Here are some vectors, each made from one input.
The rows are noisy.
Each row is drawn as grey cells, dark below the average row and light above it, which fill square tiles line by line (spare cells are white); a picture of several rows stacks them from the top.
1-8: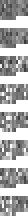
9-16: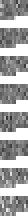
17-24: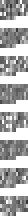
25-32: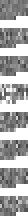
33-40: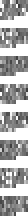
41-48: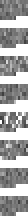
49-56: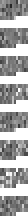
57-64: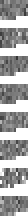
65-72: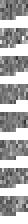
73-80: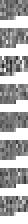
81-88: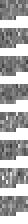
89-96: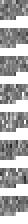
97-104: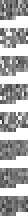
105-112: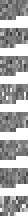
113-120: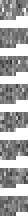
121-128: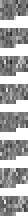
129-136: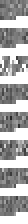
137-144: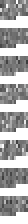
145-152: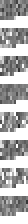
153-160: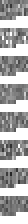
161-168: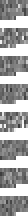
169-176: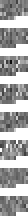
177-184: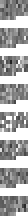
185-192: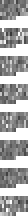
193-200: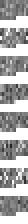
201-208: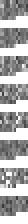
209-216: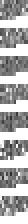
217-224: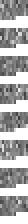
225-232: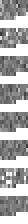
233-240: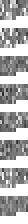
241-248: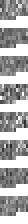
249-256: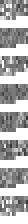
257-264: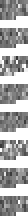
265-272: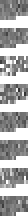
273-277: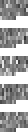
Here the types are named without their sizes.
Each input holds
a label, a point on a line and a true/false value.
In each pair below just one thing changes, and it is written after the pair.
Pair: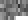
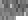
the place on the line
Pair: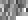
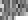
the true/false value
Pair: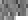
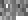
the place on the line
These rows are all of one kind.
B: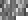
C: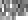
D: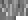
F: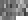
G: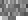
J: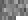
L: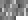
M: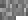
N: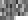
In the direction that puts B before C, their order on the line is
F, L, D, J, G, N, M, B, C.
